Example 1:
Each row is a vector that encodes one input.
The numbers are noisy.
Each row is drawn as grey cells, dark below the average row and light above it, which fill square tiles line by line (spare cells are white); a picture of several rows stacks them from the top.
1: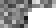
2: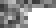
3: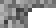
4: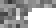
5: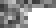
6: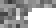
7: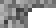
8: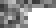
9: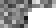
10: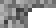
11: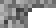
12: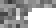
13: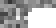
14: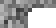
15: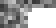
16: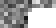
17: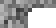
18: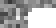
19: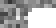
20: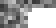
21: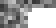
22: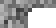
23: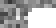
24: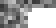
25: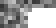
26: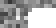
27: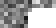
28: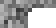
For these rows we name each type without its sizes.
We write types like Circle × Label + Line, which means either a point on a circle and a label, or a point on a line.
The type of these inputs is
Label.
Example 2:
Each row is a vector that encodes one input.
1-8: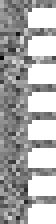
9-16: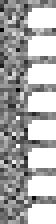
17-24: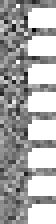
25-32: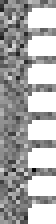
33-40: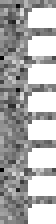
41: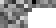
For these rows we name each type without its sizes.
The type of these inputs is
Tree.
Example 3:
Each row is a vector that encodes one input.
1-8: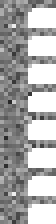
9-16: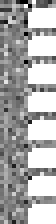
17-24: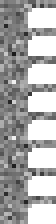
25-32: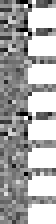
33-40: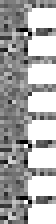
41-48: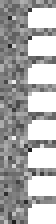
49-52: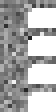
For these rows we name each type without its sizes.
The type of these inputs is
Bool × Bool × Bool + Unit.
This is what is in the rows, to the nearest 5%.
About 15% of them hold a fixed value. The rest hold three true/false values.
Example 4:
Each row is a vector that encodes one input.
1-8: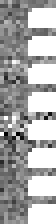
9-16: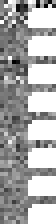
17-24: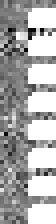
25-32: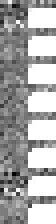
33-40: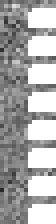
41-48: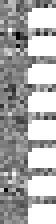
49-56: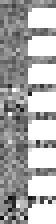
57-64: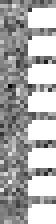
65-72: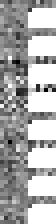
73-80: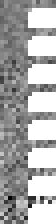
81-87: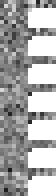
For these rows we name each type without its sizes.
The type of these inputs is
Bool × Bool × Bool × Bool.
